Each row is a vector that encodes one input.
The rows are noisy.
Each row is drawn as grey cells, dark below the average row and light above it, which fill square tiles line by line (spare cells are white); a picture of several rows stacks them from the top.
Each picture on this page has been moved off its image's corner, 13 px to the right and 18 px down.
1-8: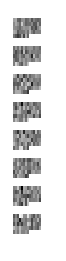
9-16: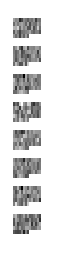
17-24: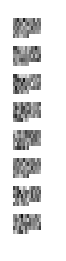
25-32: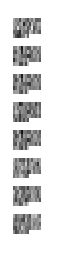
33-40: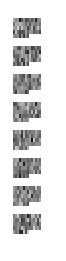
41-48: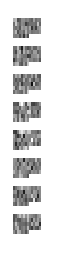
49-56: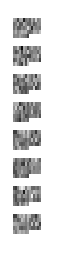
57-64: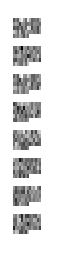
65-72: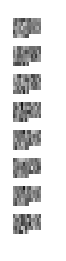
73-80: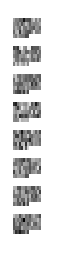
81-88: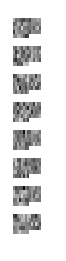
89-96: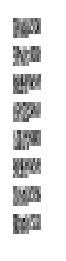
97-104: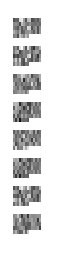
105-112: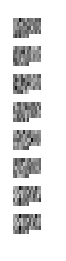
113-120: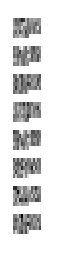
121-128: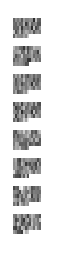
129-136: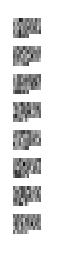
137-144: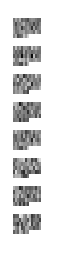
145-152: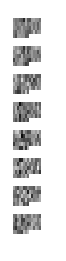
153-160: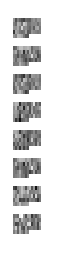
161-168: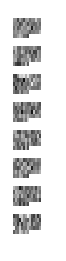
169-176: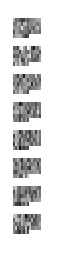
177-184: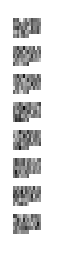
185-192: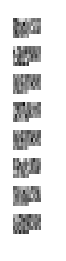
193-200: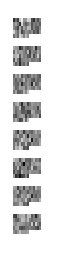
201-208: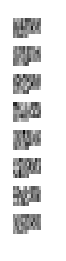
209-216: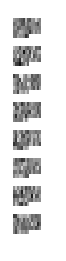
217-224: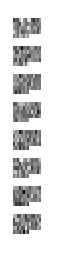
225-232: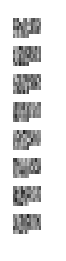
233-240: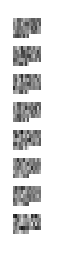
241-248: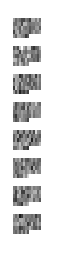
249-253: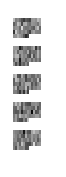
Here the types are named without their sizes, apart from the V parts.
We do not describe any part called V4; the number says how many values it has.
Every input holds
a value of V4, together with either a label and a node of a tree, or a list of points on a line.
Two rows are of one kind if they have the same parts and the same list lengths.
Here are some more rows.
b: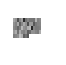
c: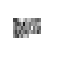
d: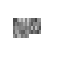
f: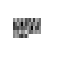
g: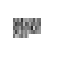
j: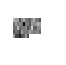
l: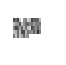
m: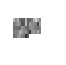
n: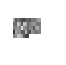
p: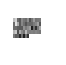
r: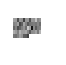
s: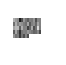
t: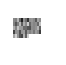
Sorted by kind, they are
b, f, g, l, p, r
c, j
d, n, s, t
m

